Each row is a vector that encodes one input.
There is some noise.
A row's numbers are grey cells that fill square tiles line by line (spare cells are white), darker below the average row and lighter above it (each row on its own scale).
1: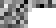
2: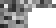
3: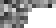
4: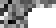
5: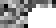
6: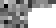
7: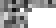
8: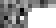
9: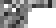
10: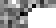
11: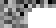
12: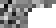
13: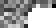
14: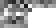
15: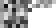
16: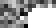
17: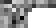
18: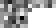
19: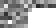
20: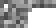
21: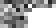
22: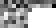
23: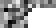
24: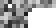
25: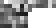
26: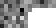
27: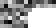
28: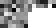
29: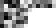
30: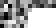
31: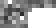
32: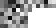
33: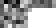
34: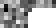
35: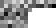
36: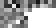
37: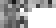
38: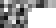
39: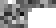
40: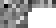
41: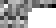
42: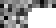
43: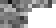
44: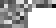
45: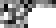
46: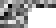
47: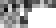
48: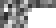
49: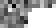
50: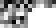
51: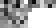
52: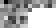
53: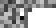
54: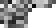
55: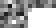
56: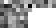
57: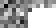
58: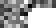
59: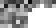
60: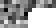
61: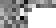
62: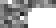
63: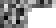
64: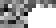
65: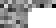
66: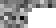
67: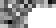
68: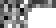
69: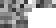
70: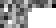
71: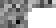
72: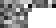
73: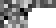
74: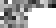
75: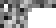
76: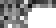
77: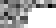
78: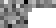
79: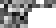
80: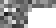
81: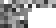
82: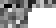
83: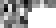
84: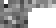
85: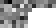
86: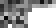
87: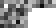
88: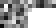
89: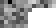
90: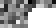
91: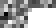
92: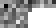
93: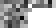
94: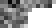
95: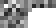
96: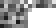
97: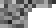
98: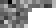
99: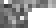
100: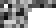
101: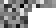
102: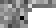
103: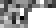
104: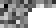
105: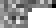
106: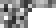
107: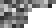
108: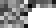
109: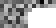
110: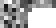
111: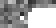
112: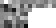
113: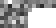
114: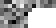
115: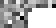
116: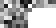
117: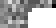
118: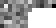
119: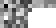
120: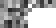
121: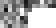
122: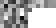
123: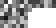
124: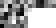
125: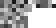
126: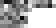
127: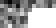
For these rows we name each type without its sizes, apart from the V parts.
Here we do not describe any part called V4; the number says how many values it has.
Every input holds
a list of items, each a true/false value and a value of V4.
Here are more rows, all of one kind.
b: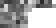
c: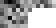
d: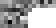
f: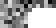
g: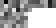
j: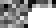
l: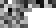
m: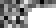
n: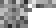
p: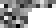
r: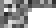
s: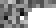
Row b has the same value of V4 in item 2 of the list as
c and p.
